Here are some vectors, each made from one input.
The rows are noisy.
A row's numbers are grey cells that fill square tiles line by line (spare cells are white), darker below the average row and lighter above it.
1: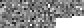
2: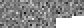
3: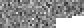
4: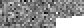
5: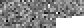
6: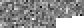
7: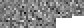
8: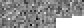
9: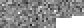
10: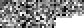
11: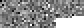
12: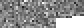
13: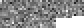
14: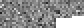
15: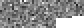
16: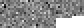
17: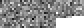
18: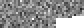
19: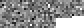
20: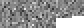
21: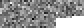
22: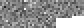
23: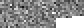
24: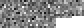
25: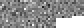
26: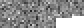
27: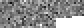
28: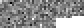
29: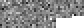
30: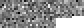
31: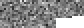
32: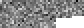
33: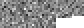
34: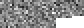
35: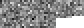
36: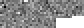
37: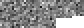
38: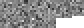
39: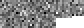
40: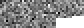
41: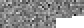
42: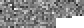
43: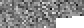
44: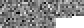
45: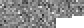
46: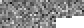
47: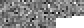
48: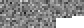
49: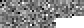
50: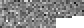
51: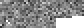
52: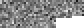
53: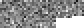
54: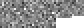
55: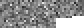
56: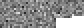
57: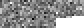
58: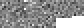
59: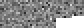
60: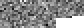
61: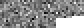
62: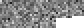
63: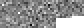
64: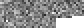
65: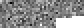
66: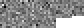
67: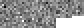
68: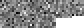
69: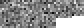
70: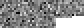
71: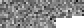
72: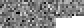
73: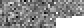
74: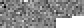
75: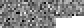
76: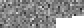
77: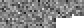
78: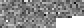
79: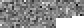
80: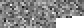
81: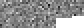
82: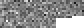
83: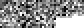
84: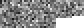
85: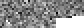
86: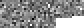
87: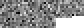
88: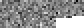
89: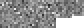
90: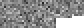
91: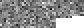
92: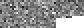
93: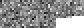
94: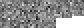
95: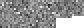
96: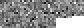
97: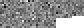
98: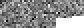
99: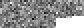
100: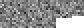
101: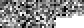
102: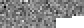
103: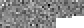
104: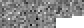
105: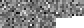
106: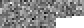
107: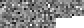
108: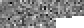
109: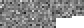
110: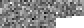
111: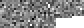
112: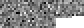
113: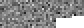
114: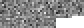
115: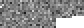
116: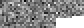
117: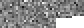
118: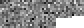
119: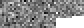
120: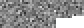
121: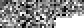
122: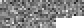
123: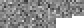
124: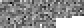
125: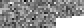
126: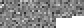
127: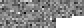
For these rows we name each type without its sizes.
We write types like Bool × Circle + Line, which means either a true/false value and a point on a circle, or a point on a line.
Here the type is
List(Circle + Line).
